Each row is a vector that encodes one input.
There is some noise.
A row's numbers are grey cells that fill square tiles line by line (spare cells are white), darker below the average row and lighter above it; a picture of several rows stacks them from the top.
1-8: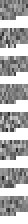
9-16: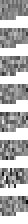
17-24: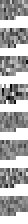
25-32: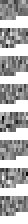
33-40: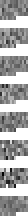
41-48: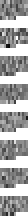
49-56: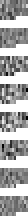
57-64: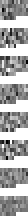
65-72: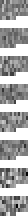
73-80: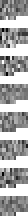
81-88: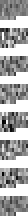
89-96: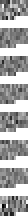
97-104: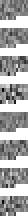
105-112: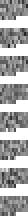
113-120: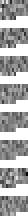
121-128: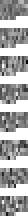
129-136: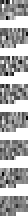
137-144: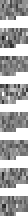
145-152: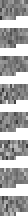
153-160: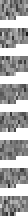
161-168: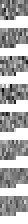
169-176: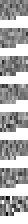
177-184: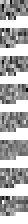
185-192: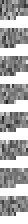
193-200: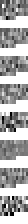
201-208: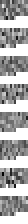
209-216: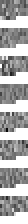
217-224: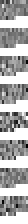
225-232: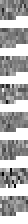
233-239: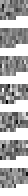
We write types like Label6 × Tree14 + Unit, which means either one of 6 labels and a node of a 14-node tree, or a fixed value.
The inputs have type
Bool × Line5 × (Tree7 + Unit) + Line7.
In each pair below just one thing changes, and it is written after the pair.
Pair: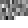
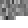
the node of the tree
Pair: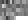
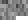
the node of the tree
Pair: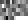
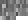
the true/false value
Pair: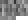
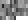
the place on the 5-point line
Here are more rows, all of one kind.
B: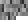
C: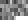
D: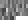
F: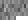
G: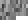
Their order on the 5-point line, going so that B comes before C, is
G, F, D, B, C.
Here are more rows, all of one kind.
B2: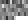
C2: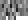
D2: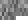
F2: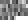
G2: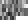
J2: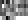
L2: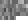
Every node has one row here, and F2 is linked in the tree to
B2 and C2.
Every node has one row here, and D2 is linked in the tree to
G2.
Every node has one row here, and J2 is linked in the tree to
C2 and L2.
